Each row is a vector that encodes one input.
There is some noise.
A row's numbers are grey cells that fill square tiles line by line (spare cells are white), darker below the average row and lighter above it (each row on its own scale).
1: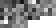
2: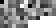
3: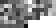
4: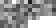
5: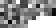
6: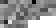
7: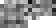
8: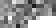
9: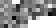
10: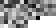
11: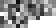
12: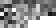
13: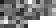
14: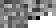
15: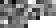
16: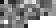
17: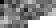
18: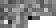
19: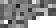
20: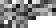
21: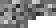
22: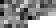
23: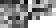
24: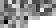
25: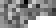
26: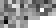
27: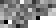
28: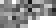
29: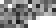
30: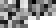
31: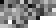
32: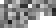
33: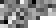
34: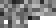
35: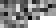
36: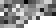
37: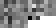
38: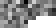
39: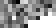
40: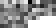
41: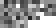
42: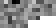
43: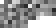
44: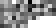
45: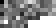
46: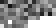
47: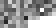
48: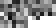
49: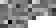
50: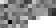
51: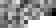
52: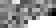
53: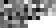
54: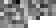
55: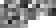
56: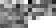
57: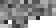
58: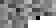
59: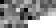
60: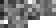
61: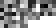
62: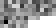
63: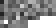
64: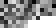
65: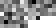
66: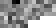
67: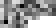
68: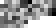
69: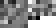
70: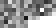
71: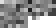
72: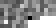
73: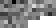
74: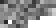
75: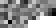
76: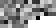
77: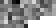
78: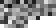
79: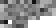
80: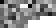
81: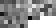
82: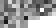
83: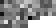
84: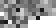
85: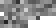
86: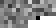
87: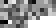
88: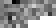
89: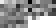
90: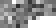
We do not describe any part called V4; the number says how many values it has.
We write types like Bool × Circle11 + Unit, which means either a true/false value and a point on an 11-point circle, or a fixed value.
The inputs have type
List2(Bool × V4).
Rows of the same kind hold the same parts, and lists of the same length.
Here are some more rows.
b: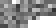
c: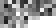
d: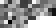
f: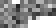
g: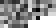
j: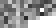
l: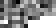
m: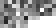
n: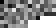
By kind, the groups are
b, d, f
c, j, m
g, l, n

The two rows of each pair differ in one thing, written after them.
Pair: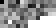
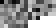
the true/false value in item 1 of the list
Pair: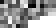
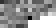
the true/false value in item 1 of the list
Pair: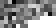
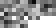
the true/false value in item 1 of the list
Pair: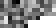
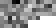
the value of V4 in item 2 of the list
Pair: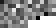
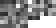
the true/false value in item 1 of the list
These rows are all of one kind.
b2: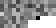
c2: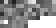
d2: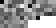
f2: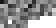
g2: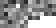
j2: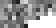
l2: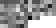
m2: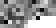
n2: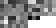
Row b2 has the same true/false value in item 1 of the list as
d2, f2 and m2.
